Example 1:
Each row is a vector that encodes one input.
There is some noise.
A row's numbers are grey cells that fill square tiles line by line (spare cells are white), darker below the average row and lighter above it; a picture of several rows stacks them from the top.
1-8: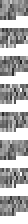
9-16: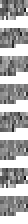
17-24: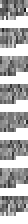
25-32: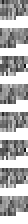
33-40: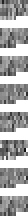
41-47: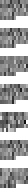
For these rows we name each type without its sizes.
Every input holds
a point on a line and a true/false value.
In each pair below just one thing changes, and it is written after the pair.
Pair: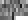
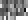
the true/false value
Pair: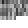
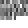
the place on the line
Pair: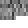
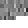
the place on the line
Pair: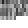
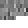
the true/false value
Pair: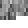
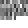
the true/false value
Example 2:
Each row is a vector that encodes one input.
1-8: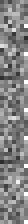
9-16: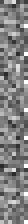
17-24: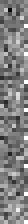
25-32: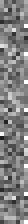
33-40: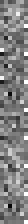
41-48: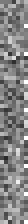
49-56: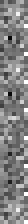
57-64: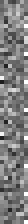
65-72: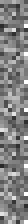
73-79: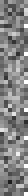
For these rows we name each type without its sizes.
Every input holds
either a point on a circle, or a point on a line.
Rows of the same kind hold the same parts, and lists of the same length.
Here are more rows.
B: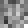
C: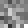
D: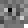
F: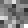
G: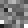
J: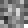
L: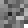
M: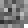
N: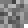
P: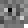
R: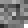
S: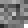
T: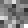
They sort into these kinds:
B, C, J
D, F, G, L, M, N, P, R, S, T

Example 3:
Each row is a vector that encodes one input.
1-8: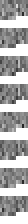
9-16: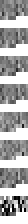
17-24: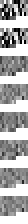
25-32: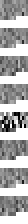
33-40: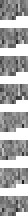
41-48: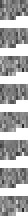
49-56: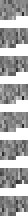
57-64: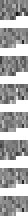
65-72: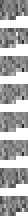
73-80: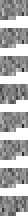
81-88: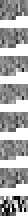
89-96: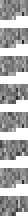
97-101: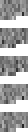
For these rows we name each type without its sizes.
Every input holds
either a fixed value, or a point on each of two lines and a true/false value.
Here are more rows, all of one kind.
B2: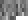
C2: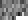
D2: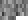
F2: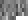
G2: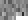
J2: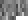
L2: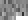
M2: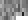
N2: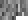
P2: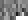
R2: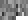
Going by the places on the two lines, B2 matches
F2, G2, J2 and L2.
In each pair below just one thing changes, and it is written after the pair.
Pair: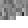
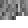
the true/false value
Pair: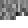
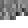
the place on one of the two lines
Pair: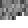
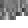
the place on one of the two lines
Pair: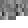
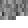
the place on one of the two lines
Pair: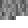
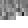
the true/false value
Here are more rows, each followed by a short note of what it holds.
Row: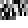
a fixed value
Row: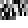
a fixed value
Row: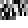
a fixed value
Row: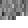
a point on each of two lines and a true/false value
